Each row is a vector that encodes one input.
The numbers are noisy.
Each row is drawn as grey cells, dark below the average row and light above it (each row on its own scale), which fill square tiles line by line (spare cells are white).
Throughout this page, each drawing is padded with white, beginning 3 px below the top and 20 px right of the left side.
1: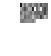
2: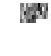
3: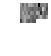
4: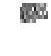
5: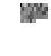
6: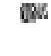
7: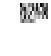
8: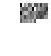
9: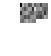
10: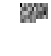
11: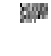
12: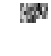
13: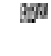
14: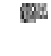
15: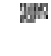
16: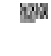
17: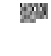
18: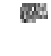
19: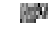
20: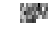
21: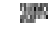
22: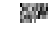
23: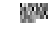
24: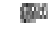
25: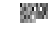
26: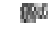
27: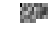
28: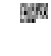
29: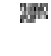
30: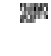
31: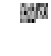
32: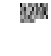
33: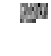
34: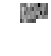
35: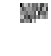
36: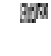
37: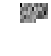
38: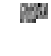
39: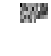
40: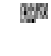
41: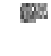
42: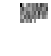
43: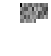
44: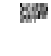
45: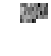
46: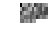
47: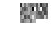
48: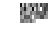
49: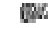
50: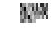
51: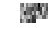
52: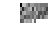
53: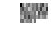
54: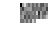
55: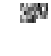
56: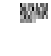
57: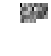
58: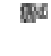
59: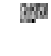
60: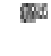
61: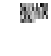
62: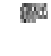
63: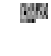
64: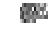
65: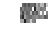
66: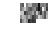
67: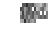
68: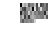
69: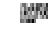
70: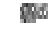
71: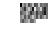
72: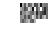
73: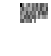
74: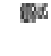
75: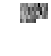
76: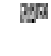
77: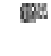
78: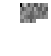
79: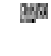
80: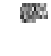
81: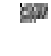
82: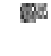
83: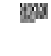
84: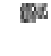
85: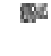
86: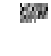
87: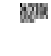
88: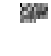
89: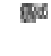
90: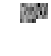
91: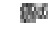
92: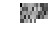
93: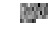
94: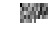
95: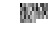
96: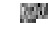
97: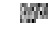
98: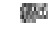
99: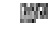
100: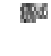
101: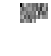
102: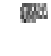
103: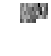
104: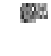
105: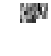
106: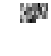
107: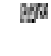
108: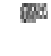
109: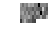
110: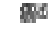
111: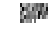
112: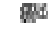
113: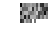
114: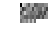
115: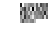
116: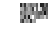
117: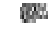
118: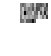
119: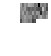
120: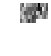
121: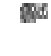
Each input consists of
either a point on each of two 3-point lines and a true/false value, or a list of up to two points on a 5-point line.
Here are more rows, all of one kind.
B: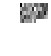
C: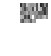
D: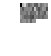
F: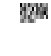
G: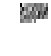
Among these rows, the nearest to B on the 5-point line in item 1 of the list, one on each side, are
C and G.
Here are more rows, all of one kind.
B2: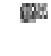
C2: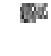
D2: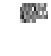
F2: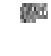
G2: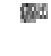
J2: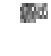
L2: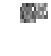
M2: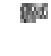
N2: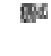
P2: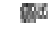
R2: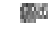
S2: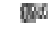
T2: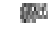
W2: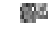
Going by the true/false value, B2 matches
C2, D2, L2 and W2.
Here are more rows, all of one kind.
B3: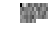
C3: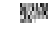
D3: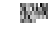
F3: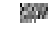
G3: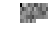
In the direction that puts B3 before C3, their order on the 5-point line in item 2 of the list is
G3, B3, F3, C3, D3.
